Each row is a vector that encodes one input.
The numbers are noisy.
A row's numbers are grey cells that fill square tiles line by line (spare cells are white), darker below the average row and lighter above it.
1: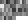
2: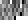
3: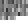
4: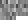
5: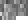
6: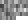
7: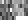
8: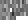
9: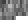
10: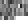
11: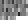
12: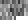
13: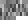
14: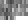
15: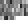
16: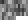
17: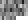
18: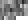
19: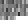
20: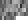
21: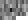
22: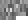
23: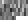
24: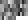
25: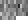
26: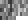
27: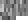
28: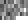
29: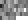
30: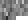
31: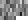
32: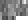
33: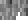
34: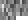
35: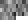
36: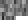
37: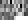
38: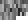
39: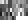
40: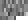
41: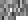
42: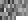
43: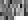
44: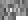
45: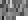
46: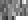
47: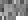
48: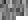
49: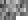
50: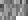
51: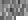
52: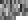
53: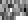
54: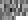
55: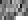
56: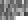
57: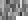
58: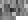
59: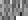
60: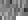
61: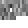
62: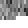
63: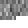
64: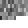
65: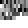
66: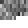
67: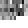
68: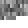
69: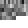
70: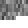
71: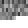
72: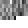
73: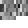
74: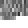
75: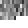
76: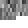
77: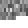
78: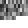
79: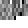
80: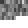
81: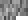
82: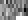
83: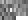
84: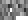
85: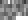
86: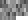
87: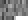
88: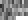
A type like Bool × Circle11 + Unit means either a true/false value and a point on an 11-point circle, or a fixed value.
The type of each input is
Label6 × Label6 × Label8.
